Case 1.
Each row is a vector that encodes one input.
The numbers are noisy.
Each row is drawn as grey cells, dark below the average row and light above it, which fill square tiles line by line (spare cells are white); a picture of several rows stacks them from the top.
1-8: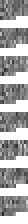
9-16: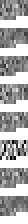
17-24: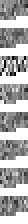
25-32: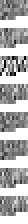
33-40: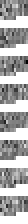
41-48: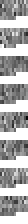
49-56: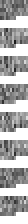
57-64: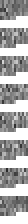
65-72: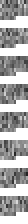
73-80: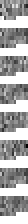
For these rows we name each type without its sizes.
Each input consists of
a list of points on a line.
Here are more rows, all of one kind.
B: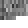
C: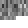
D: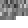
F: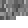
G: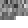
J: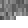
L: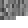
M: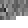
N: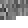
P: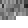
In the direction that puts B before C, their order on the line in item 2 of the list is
B, G, F, D, L, J, C, M, P, N.
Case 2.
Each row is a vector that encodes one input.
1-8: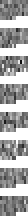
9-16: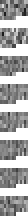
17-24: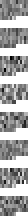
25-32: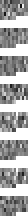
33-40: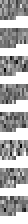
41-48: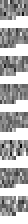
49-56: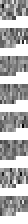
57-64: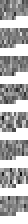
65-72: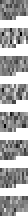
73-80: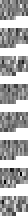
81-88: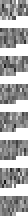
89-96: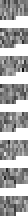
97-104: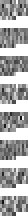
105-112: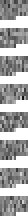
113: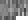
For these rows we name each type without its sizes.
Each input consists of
a point on a line, together with either a fixed value, or four true/false values.
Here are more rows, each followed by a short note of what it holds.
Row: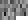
a point on a line and four true/false values
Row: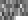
a point on a line and four true/false values
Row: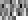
a point on a line
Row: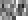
a point on a line
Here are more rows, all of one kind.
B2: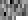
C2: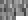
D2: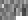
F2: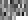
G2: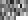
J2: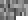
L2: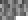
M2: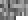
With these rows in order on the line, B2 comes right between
D2 and F2.
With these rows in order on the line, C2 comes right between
D2 and L2.
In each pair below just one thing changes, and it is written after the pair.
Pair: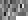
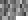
the place on the line
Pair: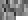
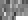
one of the four true/false values
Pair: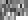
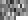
one of the four true/false values
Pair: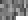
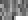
one of the four true/false values
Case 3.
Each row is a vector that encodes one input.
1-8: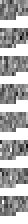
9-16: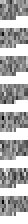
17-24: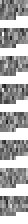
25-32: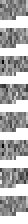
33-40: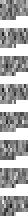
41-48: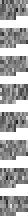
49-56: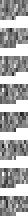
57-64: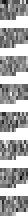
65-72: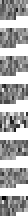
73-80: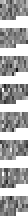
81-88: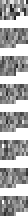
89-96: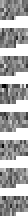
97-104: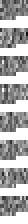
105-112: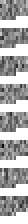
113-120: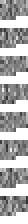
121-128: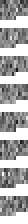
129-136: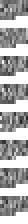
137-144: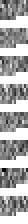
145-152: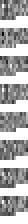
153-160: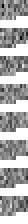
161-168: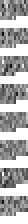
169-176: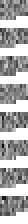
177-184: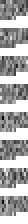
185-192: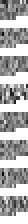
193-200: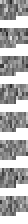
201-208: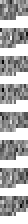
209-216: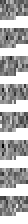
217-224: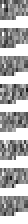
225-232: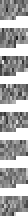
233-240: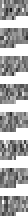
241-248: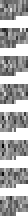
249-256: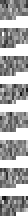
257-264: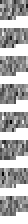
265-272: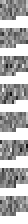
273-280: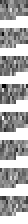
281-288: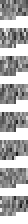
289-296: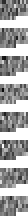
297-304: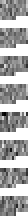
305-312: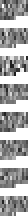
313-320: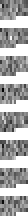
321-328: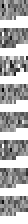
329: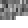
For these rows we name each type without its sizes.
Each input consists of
a list of points on a line.
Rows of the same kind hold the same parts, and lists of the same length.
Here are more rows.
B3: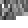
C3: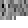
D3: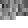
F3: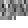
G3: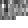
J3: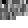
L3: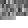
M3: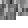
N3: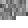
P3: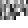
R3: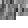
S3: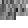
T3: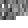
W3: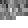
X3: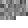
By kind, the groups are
B3, D3, G3, J3, L3, T3, W3
C3, F3, M3, N3, R3, S3, X3
P3

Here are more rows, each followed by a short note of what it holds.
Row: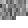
a list of one item
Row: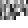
the empty list
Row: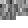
a list of one item
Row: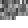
a list of two items
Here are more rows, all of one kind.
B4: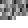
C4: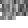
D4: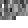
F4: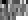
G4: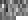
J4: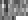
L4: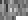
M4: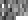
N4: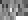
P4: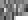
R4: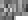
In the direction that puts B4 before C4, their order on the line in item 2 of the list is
D4, M4, G4, B4, F4, J4, L4, R4, N4, C4, P4.
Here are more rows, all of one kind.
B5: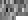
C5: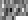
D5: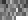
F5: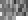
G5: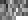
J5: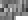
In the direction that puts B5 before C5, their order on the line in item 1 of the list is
F5, D5, G5, B5, C5, J5.
